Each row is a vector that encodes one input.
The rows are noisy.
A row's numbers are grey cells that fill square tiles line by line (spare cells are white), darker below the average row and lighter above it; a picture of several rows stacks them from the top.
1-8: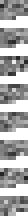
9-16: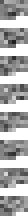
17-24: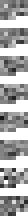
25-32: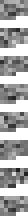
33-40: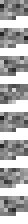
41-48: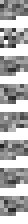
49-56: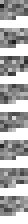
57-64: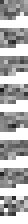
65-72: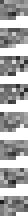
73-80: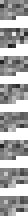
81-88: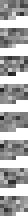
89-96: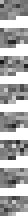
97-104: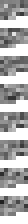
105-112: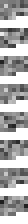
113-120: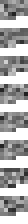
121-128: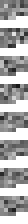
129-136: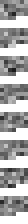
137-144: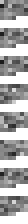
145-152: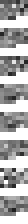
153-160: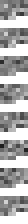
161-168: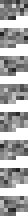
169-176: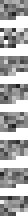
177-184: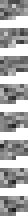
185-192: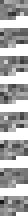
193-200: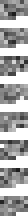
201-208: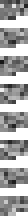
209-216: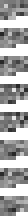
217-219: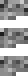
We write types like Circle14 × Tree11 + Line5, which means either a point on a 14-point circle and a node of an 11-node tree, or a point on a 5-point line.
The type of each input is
Tree16 + Unit.
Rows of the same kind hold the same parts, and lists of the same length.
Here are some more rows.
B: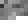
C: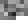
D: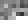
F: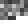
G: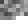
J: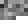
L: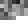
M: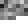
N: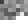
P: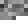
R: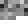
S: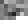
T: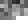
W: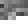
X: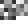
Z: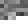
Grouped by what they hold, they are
B, C, D, F, G, J, L, M, N, P, R, S, T, W, Z
X

